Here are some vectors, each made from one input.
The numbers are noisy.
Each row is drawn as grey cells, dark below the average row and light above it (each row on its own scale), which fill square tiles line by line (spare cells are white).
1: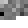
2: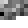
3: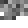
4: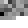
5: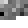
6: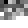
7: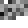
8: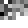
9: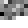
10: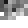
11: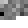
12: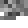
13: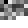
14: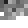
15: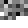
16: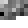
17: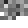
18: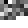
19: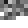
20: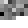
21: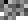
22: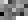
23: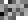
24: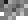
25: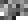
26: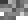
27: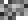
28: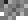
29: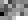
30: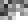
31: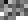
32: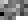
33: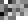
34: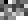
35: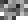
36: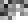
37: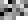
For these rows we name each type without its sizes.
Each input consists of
a point on a line and a true/false value.
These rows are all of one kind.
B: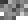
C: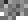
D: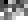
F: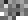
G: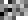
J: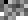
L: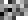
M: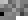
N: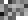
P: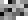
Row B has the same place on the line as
G, L and N.
